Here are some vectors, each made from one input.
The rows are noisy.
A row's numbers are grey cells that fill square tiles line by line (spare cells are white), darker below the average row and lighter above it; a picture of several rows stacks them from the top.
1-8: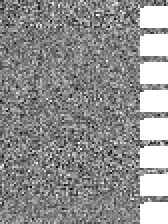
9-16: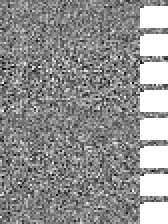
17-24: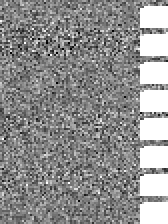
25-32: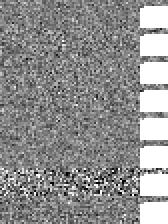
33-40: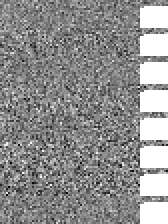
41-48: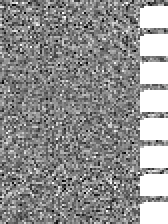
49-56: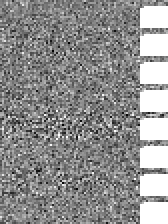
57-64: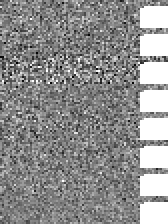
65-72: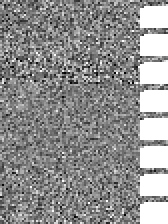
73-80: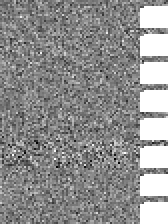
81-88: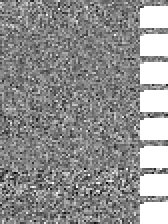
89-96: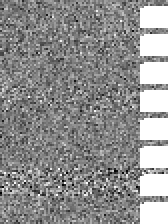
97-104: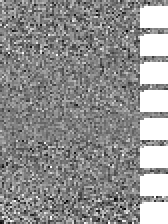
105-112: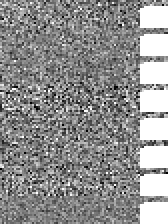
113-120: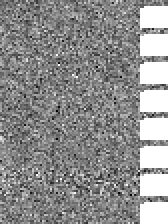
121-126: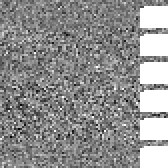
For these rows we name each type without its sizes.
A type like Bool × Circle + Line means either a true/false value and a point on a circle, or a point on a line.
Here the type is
(Circle + Label) × Label.
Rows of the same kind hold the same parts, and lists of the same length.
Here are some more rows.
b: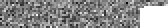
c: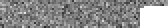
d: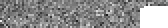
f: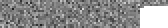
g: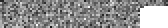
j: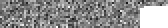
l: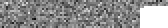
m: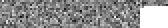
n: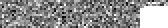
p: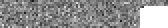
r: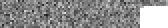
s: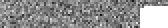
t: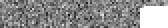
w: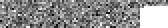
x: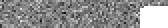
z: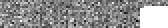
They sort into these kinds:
b, c, d, j, l, m, r, t
f, g, n, p, s, w, x, z

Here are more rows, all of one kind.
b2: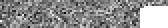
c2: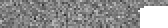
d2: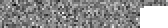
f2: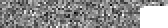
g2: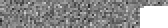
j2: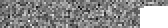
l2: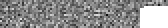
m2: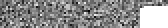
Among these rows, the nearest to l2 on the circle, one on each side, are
j2 and m2.
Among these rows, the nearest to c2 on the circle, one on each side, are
b2 and d2.
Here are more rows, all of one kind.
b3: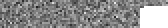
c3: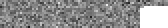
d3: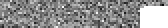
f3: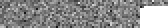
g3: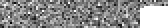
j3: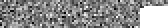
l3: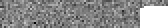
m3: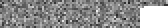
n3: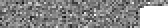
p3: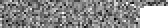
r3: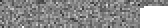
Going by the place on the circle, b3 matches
c3, g3 and n3.
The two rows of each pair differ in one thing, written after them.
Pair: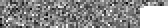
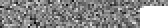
the label
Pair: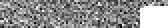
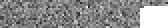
the label
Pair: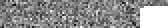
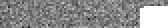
the label
